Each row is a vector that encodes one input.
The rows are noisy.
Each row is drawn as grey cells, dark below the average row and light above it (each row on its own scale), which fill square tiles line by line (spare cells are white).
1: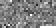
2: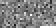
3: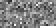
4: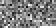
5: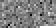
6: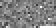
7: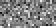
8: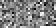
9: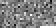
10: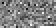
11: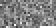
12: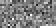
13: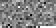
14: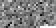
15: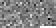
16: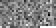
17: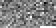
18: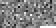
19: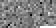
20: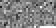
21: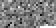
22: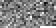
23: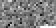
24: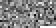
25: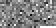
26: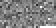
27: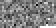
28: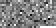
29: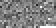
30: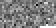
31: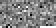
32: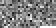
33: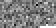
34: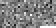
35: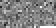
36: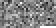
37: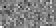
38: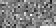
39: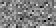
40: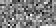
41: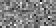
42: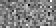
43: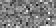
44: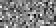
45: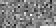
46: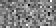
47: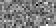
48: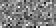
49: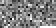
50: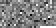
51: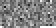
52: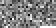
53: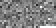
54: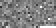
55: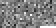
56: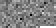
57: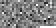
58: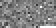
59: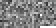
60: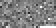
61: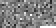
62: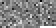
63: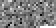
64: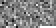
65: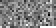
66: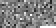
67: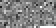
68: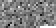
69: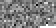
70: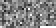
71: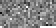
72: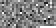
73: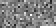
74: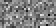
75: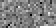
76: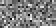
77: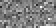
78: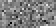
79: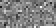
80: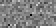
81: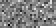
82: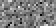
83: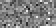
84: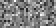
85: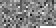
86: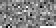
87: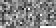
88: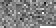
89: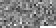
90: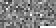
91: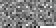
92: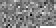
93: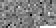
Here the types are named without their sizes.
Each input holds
a node of a tree, together with either a point on a circle, or a fixed value.
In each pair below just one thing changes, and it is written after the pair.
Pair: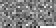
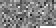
the place on the circle
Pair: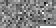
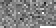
the node of the tree
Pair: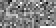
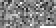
the place on the circle
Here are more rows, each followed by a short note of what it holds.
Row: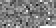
a node of a tree
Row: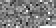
a node of a tree
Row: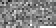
a point on a circle and a node of a tree
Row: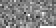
a point on a circle and a node of a tree
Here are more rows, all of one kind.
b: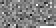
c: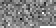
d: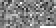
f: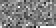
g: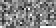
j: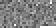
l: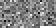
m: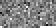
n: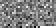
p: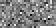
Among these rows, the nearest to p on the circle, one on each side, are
b and j.
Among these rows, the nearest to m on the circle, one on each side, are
g and l.
